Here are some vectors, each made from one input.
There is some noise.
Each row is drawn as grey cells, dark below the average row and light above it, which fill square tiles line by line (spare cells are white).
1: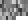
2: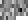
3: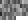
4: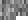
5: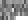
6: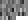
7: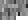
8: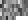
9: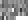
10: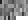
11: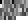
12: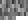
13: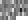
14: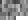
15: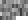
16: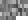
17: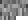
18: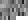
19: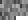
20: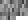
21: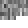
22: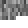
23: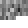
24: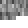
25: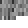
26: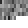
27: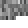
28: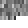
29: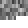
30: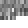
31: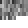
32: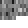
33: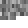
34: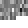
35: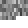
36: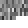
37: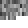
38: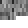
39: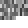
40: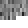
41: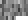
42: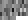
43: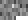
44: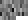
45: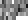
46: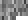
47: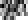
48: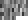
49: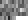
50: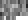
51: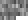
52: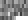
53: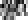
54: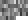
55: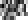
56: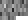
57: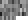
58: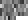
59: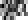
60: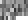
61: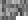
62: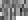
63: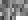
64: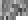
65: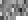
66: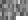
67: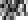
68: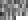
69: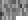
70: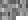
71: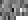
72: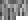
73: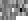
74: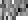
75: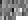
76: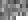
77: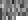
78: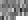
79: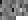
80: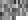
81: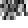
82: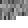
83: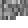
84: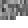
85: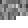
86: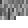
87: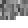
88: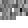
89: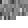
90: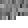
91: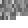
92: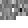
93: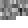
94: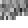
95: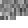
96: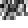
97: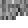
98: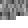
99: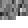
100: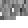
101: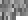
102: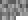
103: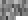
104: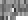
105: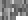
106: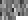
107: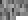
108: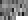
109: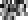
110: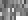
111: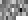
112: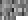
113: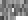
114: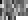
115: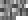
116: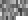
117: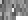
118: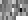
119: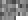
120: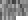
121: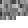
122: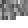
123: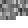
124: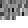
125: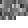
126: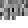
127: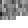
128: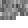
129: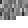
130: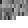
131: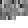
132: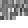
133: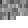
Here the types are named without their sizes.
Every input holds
a list of items, each a label and a point on a line.
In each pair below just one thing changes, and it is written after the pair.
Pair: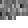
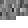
the place on the line in item 1 of the list
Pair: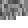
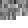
the label in item 2 of the list
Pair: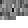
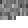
the place on the line in item 1 of the list
